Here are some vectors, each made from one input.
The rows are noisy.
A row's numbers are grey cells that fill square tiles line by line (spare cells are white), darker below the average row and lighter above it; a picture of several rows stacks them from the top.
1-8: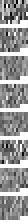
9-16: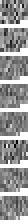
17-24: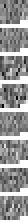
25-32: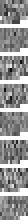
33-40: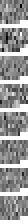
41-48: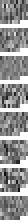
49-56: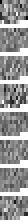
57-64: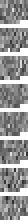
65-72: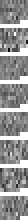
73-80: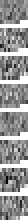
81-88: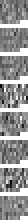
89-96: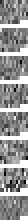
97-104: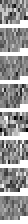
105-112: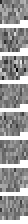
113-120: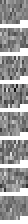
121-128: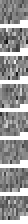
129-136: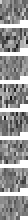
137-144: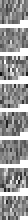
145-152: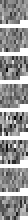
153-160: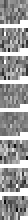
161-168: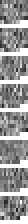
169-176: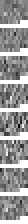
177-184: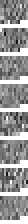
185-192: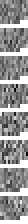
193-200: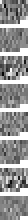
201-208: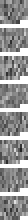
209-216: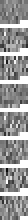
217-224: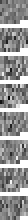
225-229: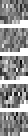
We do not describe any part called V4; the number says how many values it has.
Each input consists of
a value of V4, together with either one of 8 labels, or a point on a 10-point line.
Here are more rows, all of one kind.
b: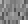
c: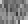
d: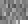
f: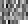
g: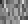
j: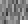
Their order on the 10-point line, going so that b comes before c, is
b, j, f, d, c, g.
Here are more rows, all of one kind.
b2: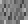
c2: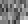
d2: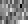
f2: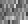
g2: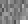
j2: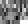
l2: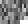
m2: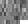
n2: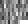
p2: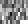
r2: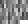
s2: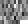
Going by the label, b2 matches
l2, n2 and r2.
